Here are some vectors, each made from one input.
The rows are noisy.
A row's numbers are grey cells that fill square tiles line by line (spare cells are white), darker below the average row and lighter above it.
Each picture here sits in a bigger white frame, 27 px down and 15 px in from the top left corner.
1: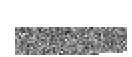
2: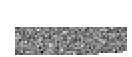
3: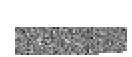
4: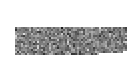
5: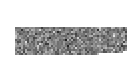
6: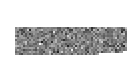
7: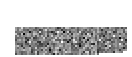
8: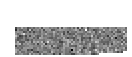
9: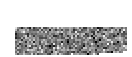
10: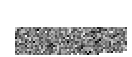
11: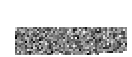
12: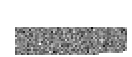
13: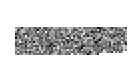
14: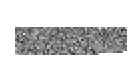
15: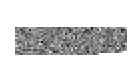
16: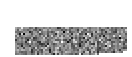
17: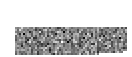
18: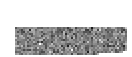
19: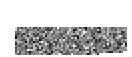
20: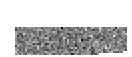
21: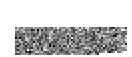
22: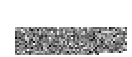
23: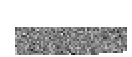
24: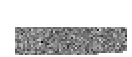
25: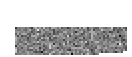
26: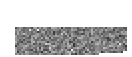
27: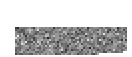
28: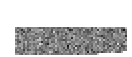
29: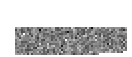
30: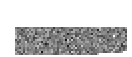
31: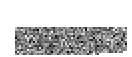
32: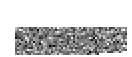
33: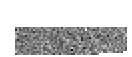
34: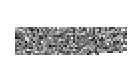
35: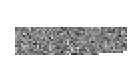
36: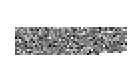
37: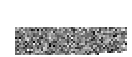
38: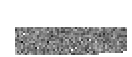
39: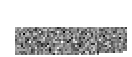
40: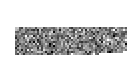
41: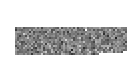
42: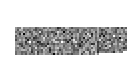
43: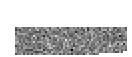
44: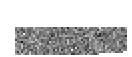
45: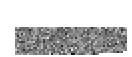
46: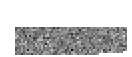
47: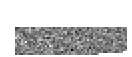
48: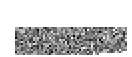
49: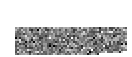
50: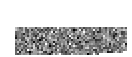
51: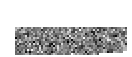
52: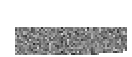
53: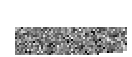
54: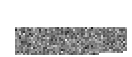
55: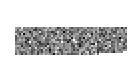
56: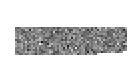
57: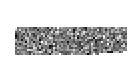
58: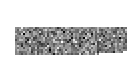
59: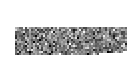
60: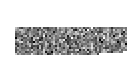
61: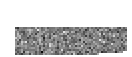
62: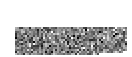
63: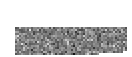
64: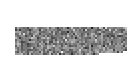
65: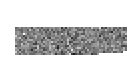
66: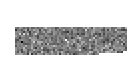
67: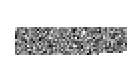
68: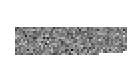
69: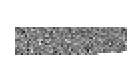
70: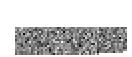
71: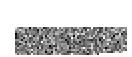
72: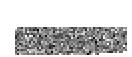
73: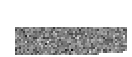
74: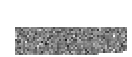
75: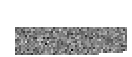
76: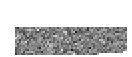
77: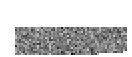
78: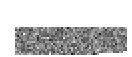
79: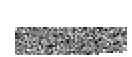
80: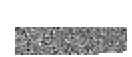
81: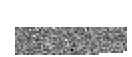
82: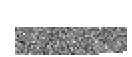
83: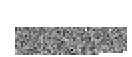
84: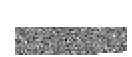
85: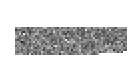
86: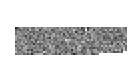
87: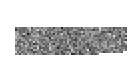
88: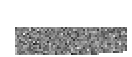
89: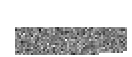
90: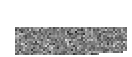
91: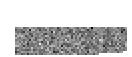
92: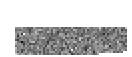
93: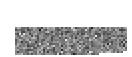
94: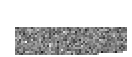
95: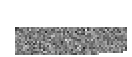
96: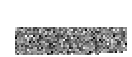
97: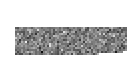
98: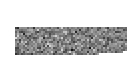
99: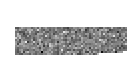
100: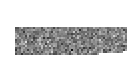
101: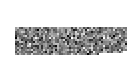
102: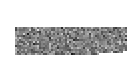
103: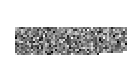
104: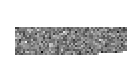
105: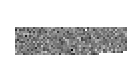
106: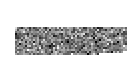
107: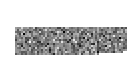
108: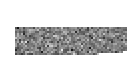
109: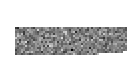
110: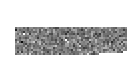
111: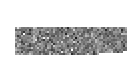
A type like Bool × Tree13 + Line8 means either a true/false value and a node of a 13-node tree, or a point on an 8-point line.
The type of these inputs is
Label5 × Label5 + List2(Bool × Line5).
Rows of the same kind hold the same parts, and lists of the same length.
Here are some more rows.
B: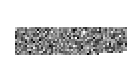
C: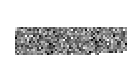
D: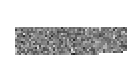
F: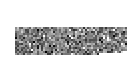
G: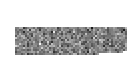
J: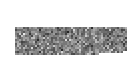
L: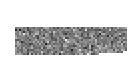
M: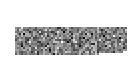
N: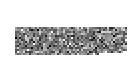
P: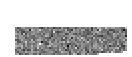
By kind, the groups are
B, C, F, N
D, J, L
G, P
M

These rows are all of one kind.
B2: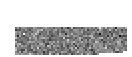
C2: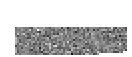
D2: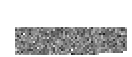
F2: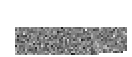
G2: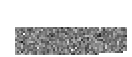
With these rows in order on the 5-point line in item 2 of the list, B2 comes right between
C2 and F2.
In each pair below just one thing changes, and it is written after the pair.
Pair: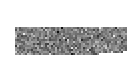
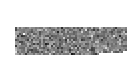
the place on the 5-point line in item 2 of the list
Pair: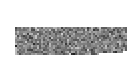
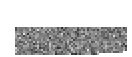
the place on the 5-point line in item 2 of the list
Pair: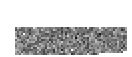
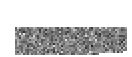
the true/false value in item 1 of the list
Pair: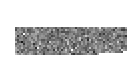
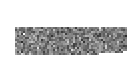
the true/false value in item 2 of the list
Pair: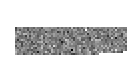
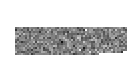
the place on the 5-point line in item 2 of the list
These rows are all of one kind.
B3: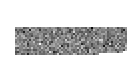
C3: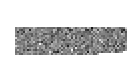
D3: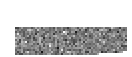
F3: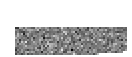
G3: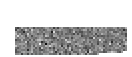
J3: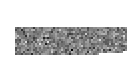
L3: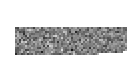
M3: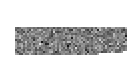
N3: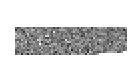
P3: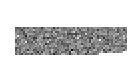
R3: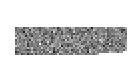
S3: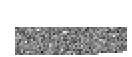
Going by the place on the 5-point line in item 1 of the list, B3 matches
C3 and R3.
